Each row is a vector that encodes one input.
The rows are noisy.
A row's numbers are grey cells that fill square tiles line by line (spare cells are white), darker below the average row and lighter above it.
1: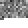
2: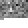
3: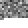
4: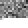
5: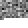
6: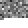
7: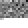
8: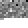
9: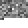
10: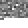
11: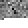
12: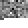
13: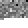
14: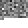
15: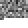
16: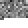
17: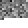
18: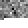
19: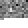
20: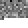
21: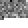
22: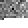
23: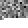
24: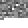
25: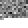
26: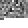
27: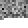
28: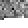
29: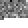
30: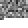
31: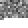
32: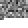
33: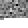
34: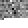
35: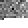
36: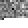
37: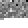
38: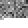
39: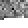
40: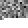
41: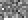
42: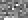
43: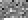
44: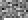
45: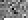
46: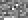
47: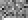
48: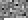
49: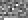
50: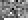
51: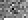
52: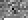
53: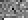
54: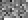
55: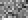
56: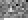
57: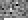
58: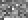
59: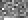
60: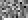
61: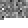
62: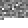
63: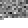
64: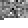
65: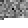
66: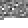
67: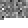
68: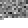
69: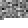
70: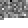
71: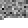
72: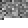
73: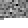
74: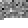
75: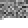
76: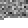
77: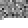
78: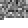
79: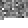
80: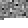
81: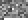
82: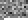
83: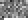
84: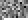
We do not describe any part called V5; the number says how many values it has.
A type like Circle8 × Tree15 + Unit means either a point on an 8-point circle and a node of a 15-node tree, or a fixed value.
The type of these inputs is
List2(Line6) × V5.
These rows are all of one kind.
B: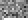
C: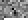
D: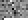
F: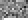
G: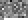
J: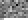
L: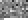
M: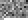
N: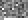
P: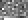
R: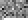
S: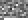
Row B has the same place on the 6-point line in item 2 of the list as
C, D, P and S.
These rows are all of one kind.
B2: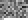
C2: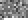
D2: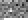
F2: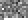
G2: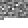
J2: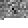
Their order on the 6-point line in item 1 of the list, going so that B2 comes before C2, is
B2, J2, D2, F2, C2, G2.
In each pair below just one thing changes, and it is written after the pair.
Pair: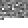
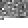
the place on the 6-point line in item 1 of the list
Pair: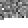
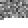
the place on the 6-point line in item 1 of the list
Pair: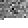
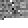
the place on the 6-point line in item 1 of the list
